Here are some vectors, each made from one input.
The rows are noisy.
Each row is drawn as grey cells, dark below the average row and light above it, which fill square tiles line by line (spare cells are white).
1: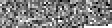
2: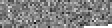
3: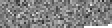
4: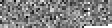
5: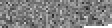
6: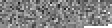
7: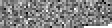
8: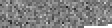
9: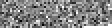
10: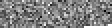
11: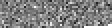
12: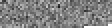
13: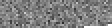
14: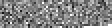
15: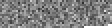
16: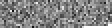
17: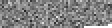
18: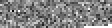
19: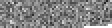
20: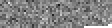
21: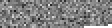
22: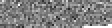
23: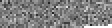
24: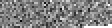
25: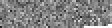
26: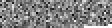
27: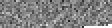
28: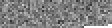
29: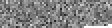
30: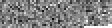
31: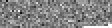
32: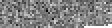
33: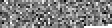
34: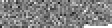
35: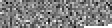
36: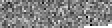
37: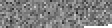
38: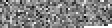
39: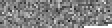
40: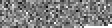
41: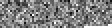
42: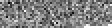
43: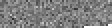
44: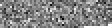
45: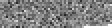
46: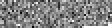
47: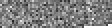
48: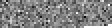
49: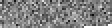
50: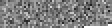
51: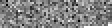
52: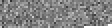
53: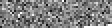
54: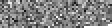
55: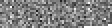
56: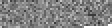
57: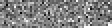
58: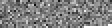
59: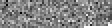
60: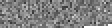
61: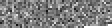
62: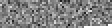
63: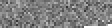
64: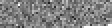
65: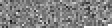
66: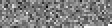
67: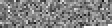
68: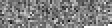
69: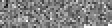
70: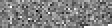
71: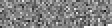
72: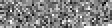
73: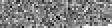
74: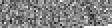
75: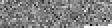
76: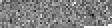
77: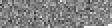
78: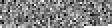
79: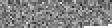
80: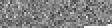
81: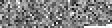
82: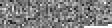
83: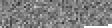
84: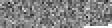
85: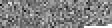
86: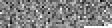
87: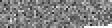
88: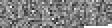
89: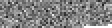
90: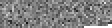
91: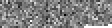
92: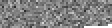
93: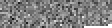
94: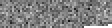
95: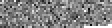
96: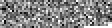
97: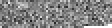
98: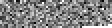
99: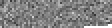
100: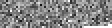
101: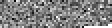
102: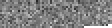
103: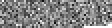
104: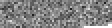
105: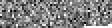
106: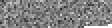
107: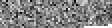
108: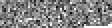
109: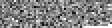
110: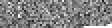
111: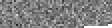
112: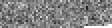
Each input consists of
either one of 7 labels, or a point on an 8-point line, or a node of an 11-node tree.
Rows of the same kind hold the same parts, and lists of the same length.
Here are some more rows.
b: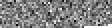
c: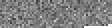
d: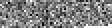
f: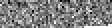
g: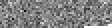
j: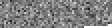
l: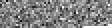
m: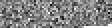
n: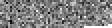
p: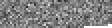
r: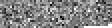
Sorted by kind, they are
b, c, g, j, n
d, l
f, m, p, r

